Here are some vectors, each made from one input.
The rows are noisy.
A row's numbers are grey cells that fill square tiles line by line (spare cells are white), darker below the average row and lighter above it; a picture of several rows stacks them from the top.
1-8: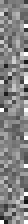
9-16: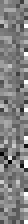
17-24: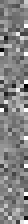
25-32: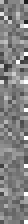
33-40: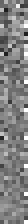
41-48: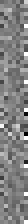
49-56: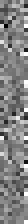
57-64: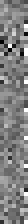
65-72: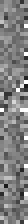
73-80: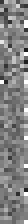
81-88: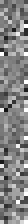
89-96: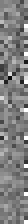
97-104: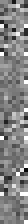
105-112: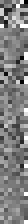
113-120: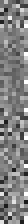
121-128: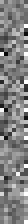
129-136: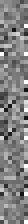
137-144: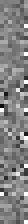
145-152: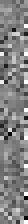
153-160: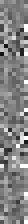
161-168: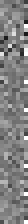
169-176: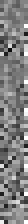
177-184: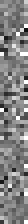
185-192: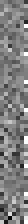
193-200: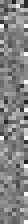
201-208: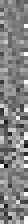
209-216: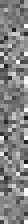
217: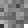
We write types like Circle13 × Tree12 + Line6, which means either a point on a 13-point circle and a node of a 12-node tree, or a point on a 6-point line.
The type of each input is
Bool × Bool × Bool + Line5.
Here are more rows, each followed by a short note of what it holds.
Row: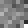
three true/false values
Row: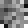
a point on a 5-point line
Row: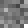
three true/false values
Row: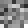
a point on a 5-point line
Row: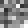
a point on a 5-point line
